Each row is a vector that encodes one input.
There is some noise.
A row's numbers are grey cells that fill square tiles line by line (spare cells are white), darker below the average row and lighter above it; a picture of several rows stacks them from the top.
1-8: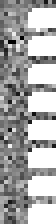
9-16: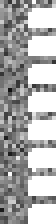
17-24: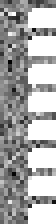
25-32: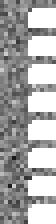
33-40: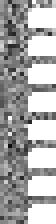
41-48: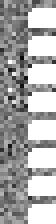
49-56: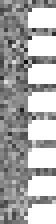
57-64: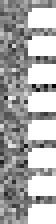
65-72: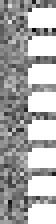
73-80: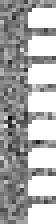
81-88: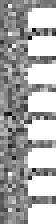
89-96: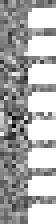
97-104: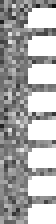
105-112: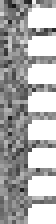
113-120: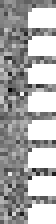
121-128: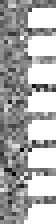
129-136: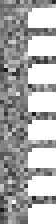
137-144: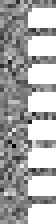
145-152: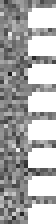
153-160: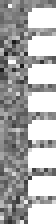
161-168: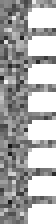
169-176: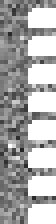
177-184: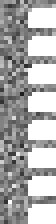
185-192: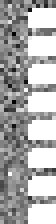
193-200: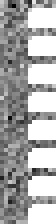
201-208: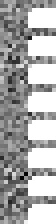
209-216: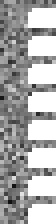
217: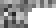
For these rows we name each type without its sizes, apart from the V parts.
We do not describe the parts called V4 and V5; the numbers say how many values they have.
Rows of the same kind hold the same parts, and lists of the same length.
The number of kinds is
2.
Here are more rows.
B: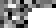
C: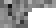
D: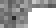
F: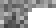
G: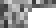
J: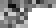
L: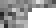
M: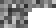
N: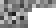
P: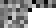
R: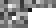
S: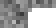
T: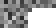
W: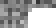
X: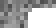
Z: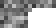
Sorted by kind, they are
B, N, P, R, T
C, D, F, G, J, L, M, S, W, X, Z

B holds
a true/false value, a value of V4 and a value of V5.
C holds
a node of a tree, a true/false value, a value of V4 and a value of V5.
